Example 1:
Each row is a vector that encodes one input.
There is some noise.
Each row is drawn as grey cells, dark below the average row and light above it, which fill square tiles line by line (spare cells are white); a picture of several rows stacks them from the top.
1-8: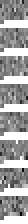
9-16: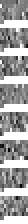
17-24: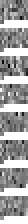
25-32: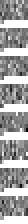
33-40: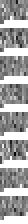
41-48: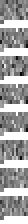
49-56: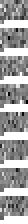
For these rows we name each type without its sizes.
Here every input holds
a point on a line, together with either a fixed value, or three true/false values.
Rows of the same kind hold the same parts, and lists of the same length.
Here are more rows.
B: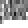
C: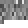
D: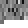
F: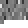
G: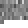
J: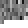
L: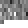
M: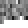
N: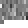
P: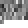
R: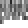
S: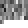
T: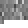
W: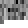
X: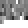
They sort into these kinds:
B, D, F, J, L, N, W
C, G, M, P, R, S, T, X

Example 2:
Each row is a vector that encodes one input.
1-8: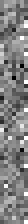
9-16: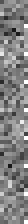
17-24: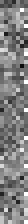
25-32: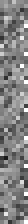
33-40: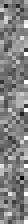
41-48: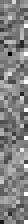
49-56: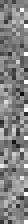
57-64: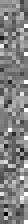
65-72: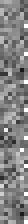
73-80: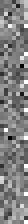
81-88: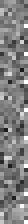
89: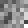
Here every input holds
a point on a 6-point line, together with either a fixed value, or three true/false values.
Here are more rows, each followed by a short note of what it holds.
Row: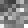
a point on a 6-point line
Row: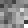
a point on a 6-point line
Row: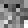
a point on a 6-point line and three true/false values
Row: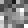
a point on a 6-point line
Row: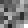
a point on a 6-point line and three true/false values
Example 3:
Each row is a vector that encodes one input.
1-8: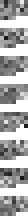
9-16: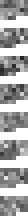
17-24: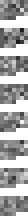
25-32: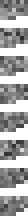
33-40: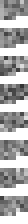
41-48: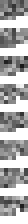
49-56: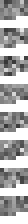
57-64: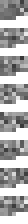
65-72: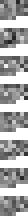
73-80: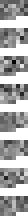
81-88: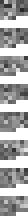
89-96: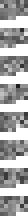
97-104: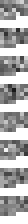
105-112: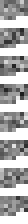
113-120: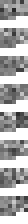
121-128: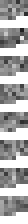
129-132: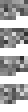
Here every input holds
either a point on a 7-point line, or a node of an 8-node tree.
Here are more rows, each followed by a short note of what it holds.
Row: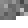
a point on a 7-point line
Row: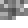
a point on a 7-point line
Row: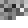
a point on a 7-point line
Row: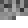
a node of an 8-node tree
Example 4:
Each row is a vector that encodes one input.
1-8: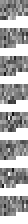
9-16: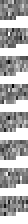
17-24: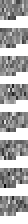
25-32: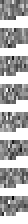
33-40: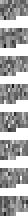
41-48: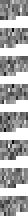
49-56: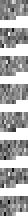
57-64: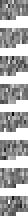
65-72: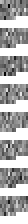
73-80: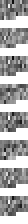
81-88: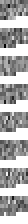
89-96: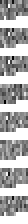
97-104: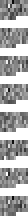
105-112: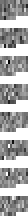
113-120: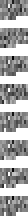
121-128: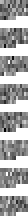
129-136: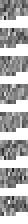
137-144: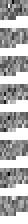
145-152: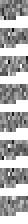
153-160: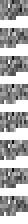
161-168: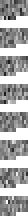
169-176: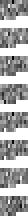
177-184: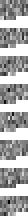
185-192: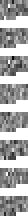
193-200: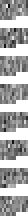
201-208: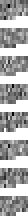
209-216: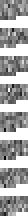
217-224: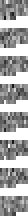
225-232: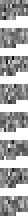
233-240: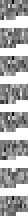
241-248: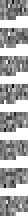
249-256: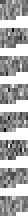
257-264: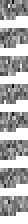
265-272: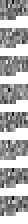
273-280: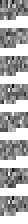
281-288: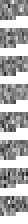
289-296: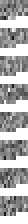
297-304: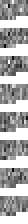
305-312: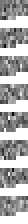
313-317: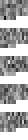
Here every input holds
a point on an 11-point line, together with either a fixed value, or three true/false values.
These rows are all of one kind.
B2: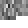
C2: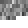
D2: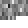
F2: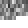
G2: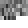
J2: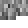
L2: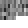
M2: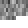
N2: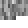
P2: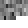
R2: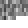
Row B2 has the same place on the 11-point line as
G2, J2 and N2.
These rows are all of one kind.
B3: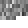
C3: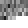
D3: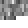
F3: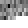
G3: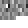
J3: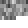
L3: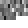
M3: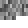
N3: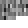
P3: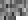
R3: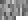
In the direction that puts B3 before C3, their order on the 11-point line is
R3, B3, N3, M3, G3, C3, F3, J3, L3, D3, P3.
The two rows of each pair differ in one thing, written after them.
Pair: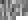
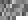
one of the three true/false values
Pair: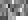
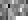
the place on the 11-point line
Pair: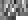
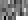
one of the three true/false values
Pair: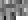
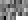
one of the three true/false values
